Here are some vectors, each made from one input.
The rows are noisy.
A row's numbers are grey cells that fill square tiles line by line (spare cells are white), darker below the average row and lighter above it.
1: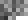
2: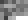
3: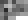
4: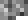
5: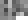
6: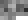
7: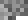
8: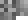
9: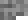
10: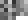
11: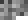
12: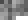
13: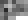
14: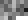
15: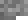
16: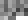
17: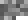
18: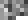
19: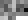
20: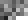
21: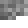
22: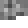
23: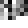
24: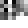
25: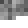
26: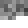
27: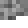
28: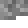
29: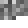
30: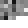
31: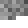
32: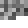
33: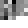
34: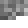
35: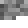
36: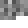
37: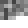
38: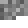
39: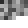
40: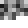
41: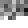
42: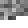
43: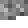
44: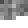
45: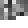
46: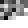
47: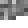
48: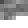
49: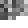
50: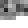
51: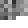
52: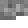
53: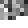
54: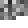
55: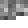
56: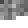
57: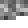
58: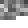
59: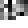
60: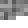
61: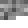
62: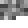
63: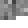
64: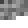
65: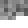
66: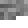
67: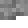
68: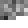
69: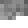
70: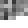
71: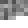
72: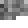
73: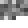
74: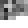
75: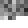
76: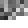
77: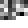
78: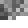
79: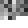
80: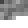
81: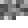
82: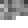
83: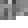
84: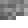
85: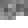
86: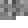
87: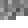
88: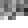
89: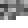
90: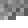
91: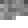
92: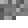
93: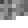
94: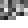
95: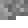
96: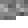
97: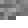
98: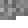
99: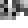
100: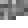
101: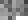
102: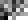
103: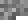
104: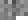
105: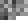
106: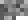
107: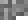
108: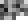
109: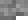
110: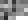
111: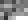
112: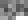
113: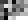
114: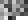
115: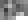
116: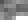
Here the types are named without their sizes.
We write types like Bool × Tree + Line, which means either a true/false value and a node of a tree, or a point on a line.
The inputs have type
Line.
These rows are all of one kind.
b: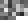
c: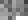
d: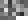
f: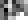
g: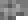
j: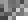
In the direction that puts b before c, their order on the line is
j, d, b, g, c, f.
